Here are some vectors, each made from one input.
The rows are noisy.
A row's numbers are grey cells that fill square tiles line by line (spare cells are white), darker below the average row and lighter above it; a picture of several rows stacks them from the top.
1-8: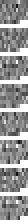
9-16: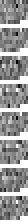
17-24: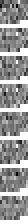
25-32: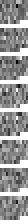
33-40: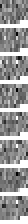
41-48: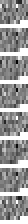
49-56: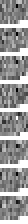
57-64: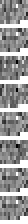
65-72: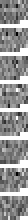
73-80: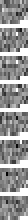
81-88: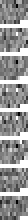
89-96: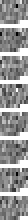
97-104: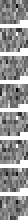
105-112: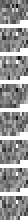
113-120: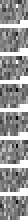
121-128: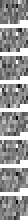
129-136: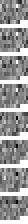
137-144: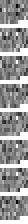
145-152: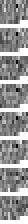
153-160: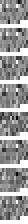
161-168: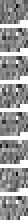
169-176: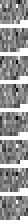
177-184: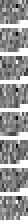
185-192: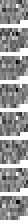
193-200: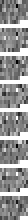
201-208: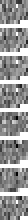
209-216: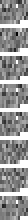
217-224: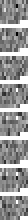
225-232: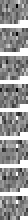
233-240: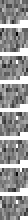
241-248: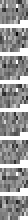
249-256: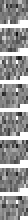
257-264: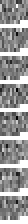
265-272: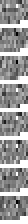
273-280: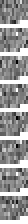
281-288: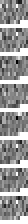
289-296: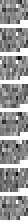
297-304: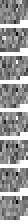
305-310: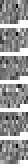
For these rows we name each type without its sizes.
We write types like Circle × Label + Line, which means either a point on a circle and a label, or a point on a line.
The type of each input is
(Circle + Unit) × Label × Label × (Label × Label + Unit).
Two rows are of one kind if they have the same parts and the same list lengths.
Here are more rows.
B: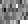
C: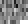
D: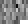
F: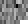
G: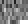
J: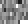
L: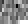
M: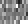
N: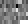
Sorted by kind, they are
B, J
C, L
D, F, G, N
M

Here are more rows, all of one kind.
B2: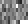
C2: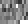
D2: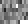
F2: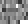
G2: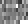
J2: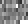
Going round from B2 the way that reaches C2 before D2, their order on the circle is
B2, C2, F2, G2, J2, D2.
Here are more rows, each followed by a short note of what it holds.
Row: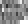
four labels
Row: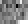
a point on a circle and four labels
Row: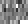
two labels
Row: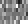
two labels
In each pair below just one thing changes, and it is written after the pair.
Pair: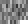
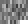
the place on the circle
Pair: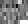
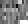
one of the four labels
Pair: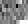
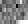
one of the four labels
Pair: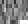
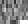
one of the four labels
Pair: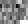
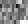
the place on the circle
